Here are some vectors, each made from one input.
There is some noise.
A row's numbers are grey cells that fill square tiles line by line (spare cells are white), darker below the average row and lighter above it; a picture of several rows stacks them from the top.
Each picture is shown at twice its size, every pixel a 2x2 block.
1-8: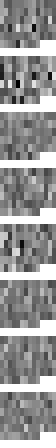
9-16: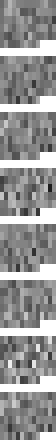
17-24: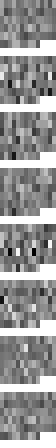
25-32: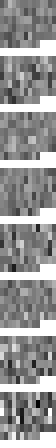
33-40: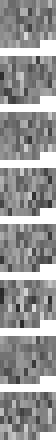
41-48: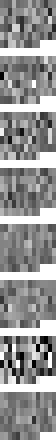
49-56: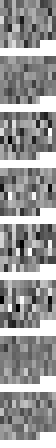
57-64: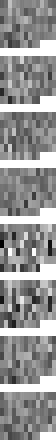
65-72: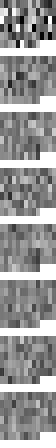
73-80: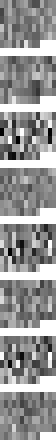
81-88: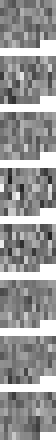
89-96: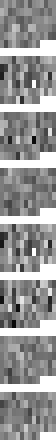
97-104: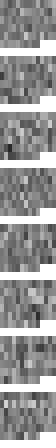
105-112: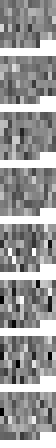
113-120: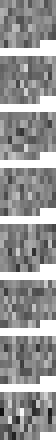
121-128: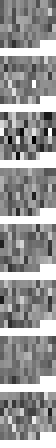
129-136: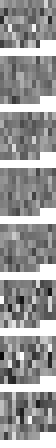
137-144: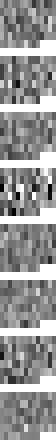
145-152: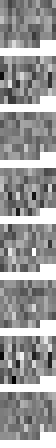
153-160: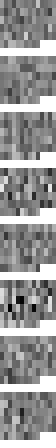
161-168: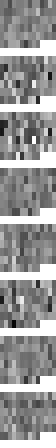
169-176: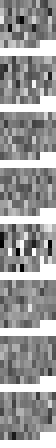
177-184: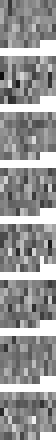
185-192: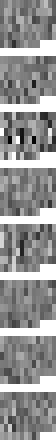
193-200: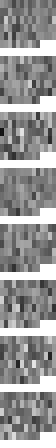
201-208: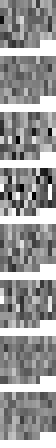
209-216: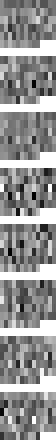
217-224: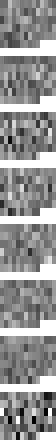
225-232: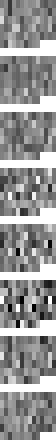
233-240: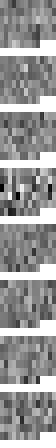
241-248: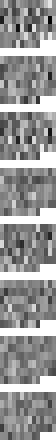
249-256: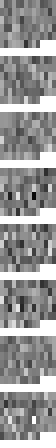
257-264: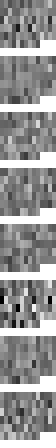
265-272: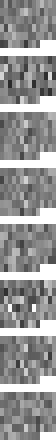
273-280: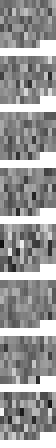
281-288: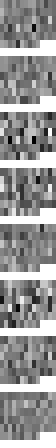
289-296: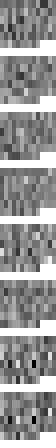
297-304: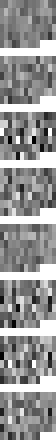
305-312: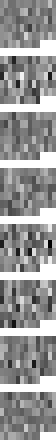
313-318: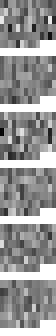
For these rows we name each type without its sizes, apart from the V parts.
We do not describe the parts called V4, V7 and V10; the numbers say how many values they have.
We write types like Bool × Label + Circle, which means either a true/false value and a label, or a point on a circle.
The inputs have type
Bool × V10 + List(Line) + V4 × V7.
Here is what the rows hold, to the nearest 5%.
About 25% of them hold a true/false value and a value of V10. About 35% of them hold a value of V4 and a value of V7. The rest are lists of points on a line.
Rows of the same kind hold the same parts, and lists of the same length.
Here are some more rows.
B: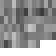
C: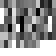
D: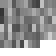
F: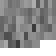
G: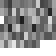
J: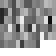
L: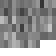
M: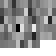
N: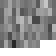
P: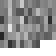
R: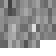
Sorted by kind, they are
B, C, L, R
D, G, J, M
F
N
P

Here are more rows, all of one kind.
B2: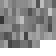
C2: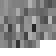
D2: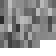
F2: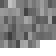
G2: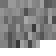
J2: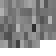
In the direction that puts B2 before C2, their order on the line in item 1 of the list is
J2, B2, C2, G2, D2, F2.
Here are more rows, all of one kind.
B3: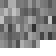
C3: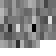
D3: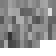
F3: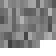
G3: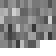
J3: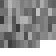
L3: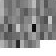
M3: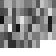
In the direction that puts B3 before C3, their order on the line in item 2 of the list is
G3, B3, F3, J3, C3, M3, D3, L3.
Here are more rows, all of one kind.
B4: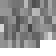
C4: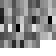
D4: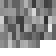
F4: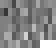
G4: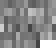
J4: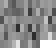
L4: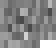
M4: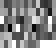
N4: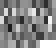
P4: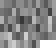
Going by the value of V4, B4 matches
C4, D4, G4 and N4.
